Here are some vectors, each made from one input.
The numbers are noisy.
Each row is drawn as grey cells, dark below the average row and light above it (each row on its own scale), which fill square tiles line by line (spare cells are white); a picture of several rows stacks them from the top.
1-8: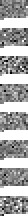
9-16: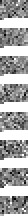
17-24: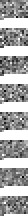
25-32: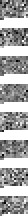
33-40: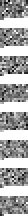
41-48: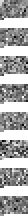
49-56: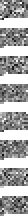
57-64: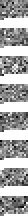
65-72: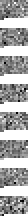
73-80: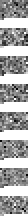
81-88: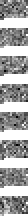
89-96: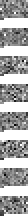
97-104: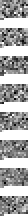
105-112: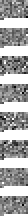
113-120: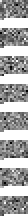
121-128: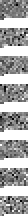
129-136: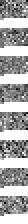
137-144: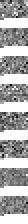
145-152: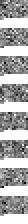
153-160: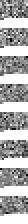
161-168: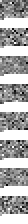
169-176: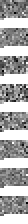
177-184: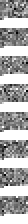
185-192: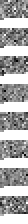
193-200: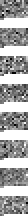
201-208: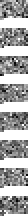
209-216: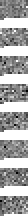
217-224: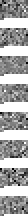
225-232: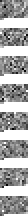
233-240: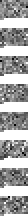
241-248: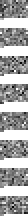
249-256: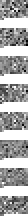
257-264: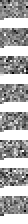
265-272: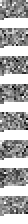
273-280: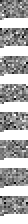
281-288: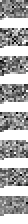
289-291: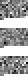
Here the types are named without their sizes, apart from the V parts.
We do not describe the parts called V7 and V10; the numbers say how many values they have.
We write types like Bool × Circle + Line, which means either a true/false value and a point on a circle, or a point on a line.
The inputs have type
(Circle + Line) × (Line + V10) × V7.
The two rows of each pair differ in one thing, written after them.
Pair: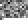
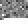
the value of V7
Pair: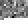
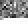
the place on the circle
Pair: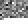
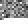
the value of V10
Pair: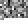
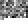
the value of V10
